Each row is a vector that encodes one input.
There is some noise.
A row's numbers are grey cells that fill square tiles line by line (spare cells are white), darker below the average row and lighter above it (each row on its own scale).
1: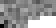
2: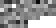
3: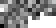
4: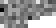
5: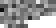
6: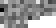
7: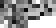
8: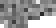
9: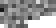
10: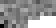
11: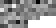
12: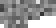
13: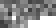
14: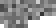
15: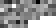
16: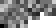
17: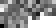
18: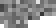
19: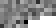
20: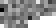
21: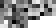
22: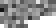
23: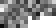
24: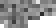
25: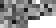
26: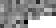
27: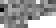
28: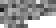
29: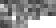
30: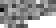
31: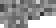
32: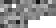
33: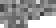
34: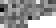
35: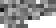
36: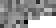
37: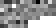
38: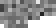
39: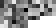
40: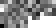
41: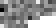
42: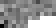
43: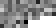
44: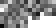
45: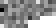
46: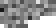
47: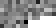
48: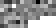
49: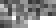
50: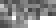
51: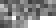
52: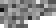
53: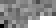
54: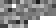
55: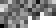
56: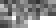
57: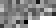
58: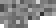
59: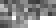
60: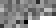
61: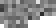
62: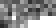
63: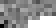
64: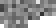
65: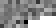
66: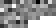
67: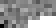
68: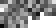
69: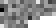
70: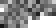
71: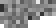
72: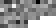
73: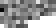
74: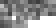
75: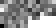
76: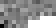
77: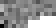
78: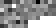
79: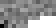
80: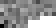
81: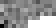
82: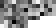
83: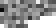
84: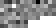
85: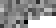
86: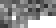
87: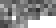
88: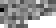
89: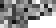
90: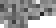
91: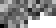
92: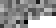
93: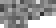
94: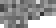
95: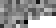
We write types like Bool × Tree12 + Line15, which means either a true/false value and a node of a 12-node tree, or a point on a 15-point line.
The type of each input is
Bool × (Label5 + Line4).
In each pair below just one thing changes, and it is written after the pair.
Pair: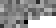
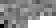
the label
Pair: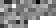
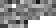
the true/false value
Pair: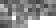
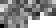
the label
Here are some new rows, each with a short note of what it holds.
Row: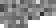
a point on a 4-point line and a true/false value
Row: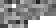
one of 5 labels and a true/false value
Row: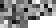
a point on a 4-point line and a true/false value
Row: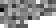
a point on a 4-point line and a true/false value
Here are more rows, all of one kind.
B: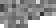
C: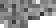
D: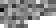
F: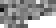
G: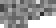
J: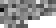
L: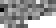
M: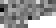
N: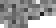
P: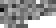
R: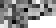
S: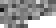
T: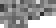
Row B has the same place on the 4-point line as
G and T.
